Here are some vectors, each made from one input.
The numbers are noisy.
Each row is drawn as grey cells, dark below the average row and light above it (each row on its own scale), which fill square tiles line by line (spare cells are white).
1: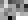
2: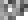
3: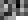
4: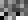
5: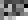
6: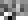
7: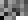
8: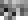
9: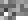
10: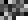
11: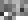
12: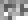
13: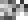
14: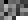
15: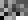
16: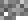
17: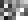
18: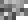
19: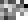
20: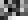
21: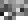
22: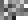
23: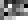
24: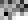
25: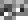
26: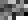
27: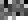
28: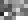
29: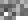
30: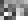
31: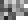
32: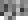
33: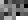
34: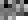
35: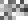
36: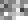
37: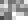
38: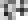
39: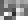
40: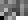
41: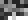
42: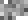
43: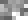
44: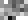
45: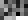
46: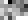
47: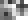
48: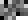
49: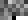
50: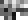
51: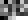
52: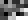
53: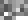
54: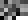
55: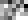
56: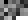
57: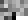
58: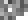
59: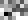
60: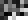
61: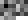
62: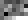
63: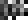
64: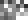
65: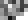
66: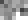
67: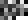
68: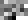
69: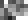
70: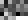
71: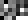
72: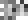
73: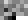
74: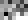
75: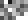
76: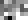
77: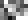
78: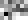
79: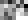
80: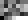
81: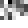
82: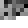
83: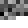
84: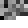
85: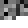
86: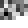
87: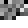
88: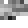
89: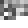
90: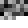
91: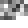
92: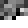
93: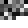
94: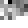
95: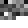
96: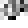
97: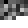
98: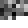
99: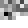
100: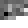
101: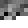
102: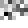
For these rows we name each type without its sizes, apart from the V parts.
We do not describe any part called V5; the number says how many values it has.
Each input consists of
a point on a line, together with either a node of a tree, or a value of V5.
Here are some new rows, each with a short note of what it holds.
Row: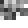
a point on a line and a value of V5
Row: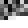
a point on a line and a node of a tree
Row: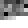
a point on a line and a node of a tree
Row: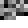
a point on a line and a node of a tree
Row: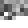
a point on a line and a value of V5
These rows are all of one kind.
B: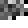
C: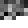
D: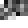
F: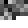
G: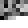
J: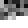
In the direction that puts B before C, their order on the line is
B, F, G, D, J, C.
